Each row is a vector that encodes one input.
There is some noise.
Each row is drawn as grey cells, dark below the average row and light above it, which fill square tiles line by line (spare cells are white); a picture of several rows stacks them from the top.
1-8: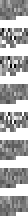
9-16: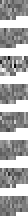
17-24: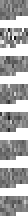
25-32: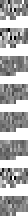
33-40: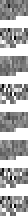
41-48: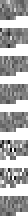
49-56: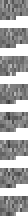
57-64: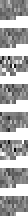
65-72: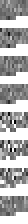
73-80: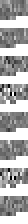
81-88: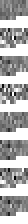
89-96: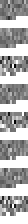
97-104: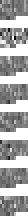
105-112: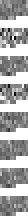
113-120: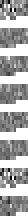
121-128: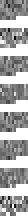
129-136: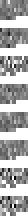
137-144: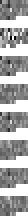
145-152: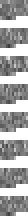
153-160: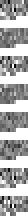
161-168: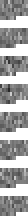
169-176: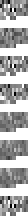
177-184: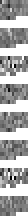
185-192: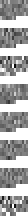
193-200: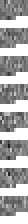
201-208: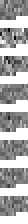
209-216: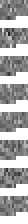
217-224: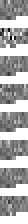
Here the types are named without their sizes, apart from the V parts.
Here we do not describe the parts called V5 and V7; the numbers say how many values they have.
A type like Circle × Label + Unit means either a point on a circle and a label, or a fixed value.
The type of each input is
Bool × Line × (Line + V5) + V7.
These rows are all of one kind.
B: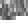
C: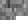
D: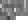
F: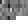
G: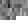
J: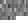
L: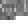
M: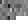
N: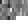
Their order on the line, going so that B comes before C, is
L, N, J, F, M, D, B, C, G.
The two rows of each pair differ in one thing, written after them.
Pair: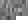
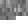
the place on one of the two lines
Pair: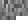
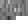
the place on one of the two lines
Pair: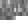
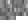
the place on one of the two lines
